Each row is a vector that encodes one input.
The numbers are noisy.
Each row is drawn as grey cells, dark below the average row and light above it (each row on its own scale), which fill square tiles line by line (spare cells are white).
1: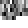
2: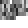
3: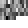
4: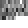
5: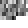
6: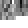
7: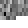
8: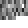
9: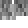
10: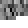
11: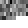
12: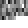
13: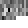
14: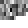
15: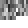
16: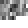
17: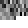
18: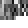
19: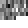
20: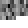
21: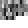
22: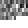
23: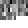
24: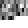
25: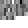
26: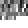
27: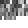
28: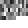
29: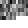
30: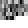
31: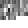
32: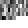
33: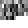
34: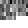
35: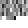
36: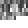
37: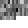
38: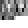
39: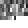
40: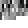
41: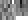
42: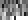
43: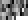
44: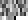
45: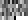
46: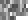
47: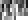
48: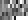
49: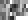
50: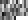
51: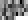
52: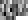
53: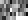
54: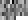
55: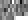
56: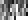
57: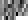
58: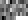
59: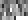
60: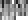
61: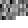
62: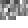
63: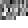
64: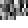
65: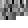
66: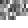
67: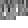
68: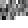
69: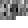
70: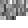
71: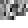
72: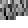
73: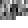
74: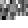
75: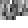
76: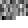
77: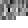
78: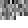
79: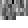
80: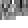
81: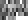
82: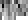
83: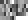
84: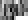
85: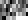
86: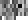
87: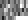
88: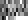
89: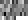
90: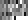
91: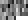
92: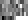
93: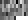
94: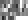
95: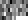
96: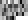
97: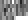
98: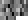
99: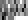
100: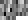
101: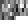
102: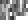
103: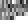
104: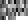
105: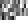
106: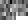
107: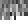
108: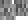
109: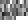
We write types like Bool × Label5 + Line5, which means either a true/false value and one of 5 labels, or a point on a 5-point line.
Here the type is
Bool × (Label7 + Line7).
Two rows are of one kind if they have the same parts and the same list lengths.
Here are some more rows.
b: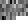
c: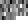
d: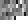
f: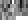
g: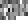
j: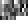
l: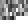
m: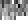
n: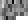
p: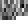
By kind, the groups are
b, c, f, g, l, m
d, j, n, p

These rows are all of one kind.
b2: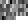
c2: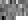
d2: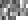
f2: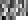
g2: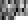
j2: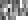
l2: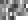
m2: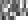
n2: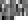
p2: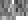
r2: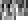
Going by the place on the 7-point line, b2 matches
c2, g2 and n2.
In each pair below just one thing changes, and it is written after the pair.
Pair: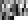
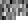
the true/false value
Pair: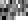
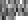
the true/false value
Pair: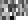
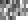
the true/false value
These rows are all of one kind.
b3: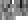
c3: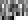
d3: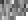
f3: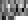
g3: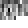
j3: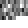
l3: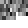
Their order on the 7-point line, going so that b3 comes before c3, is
b3, d3, g3, c3, j3, f3, l3.
